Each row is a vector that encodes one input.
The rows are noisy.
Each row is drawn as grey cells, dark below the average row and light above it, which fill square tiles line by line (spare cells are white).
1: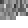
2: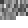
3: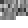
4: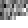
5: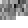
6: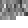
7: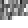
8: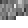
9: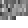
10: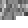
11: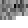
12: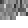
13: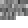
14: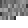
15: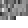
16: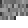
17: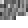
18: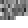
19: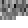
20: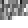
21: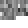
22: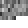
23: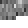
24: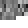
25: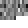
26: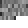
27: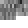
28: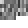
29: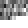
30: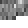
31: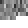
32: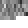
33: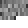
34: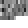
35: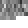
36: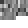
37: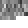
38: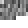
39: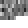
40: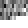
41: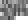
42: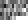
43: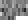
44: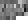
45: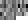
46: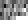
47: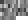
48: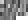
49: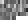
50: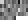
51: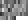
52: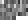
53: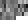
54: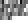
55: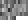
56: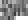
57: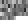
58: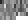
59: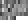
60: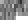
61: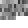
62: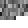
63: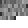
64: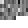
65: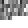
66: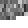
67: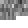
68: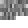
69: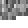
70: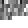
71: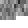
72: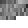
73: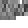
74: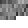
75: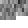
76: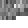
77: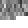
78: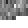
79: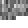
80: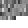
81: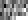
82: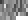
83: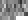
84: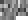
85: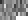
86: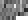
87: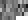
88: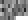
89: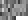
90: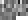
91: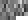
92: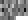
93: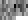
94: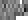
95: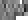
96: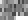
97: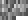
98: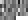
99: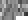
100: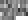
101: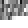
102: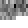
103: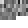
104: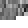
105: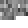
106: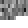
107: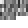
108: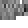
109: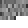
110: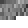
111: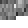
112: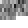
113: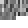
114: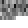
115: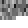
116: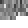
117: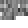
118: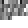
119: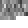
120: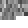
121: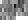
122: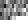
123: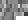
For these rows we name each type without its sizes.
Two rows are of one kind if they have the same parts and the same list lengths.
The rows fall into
3 kinds.
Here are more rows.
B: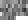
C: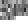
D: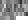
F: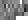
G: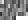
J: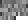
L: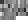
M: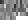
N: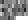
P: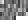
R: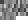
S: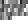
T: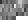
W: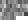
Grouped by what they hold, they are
B, C, F, G, N, P
D, J, L, M, R, T, W
S

